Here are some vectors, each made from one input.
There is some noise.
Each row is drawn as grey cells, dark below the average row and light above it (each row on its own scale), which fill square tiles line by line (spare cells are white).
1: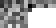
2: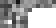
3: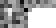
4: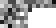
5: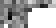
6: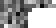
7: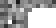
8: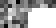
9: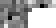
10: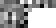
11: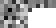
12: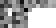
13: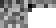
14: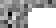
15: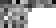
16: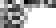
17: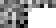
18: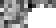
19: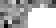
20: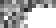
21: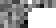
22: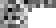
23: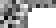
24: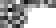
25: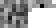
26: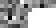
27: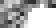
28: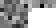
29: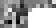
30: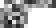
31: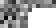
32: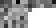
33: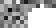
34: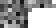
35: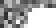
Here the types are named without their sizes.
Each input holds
either a point on a line, or three true/false values.
